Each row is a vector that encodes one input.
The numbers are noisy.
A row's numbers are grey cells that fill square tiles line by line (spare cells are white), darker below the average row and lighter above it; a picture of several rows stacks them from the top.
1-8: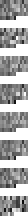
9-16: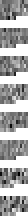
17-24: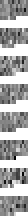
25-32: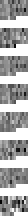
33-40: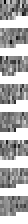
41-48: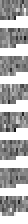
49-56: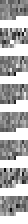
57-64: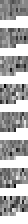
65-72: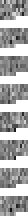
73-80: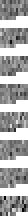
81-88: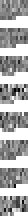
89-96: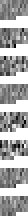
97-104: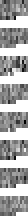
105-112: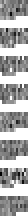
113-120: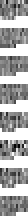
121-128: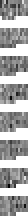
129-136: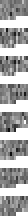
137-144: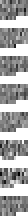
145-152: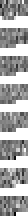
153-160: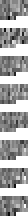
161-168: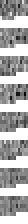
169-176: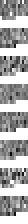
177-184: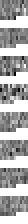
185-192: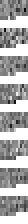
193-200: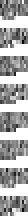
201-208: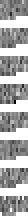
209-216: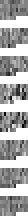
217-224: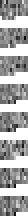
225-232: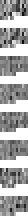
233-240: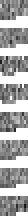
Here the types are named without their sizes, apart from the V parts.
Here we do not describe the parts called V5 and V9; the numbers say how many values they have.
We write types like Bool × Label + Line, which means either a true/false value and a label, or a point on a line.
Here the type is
Bool × (Line × (Line + V9) + V5).
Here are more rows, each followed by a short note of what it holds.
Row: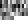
a true/false value and a value of V5
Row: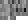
a point on each of two lines and a true/false value
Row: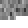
a point on each of two lines and a true/false value
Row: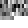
a true/false value and a value of V5
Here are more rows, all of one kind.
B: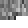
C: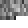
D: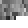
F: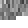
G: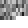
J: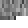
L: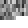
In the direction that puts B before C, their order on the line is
F, L, G, J, B, C, D.
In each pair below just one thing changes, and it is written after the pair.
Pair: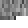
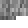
the place on the line
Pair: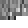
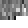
the value of V9
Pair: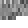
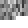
the true/false value
